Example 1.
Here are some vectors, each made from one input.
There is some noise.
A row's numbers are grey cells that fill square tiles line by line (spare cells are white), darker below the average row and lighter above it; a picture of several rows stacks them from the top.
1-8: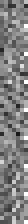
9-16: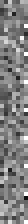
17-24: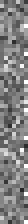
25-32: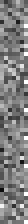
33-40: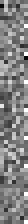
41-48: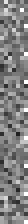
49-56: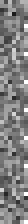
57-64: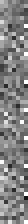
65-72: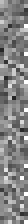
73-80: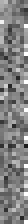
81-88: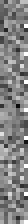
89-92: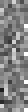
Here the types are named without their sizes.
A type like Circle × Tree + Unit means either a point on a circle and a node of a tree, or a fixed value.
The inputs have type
Label × List(Line).
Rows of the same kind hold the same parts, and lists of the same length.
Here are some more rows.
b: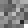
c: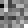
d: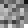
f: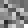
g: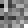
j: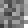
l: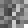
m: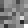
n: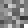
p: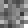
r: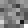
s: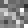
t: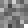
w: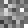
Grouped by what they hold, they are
b, c, g, j, l, t
d, f, n, s, w
m, p, r

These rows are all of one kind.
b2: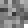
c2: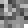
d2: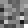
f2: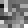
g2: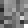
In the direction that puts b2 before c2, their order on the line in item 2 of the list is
d2, f2, g2, b2, c2.
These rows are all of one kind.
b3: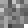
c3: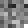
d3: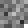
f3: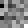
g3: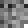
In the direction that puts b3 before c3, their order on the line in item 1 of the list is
f3, g3, d3, b3, c3.
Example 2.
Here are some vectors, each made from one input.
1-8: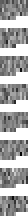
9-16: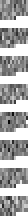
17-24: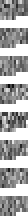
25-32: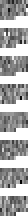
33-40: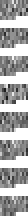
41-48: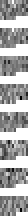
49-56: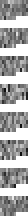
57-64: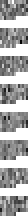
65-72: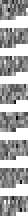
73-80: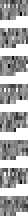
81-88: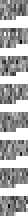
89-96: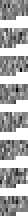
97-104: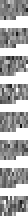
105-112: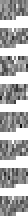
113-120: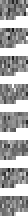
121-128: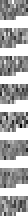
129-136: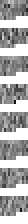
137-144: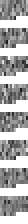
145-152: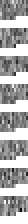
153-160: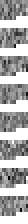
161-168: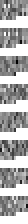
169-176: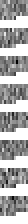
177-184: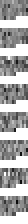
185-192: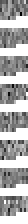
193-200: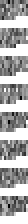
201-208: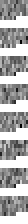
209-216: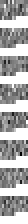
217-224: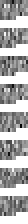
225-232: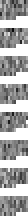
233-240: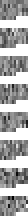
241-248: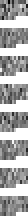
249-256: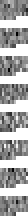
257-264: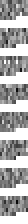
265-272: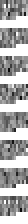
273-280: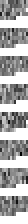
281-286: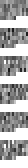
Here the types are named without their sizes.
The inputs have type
Circle × (Circle + Line).
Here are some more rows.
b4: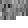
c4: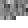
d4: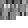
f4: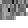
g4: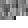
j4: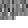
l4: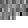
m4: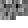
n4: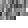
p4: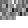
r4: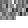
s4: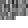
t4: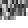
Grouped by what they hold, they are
b4, c4, g4, j4, l4, m4, p4, r4, s4
d4, f4, n4, t4

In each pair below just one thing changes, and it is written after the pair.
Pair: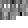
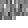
the place on the circle
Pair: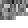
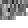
the place on the line
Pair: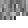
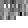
the place on the circle
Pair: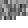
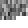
the place on the line
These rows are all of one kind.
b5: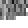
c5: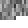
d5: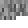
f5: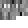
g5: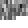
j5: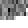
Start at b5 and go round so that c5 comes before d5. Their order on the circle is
b5, c5, d5, g5, f5, j5.
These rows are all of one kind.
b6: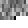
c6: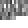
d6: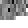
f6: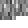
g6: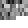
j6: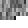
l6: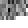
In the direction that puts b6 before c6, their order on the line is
g6, l6, d6, b6, j6, f6, c6.
